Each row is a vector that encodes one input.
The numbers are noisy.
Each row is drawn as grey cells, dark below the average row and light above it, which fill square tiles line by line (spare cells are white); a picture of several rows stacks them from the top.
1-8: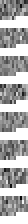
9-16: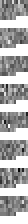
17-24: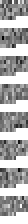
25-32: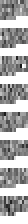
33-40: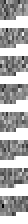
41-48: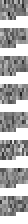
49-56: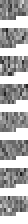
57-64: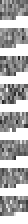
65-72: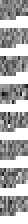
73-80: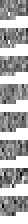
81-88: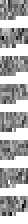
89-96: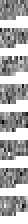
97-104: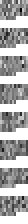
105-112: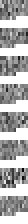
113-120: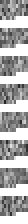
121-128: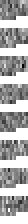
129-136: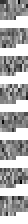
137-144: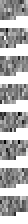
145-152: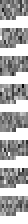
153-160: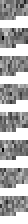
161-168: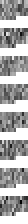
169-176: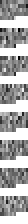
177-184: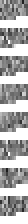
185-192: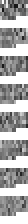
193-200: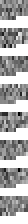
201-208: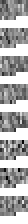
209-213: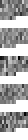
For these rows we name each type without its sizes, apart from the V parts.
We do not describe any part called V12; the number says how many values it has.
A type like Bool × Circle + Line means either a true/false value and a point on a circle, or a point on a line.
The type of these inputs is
Bool × Line + V12.
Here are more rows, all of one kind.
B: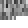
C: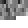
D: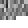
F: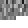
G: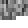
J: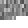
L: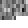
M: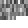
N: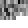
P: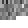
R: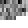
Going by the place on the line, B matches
C and D.
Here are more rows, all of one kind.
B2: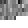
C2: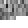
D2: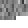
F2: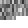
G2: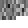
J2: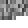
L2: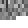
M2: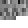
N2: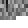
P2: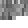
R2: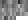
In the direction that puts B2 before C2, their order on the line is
M2, B2, G2, N2, L2, C2, J2, P2, F2, D2, R2.
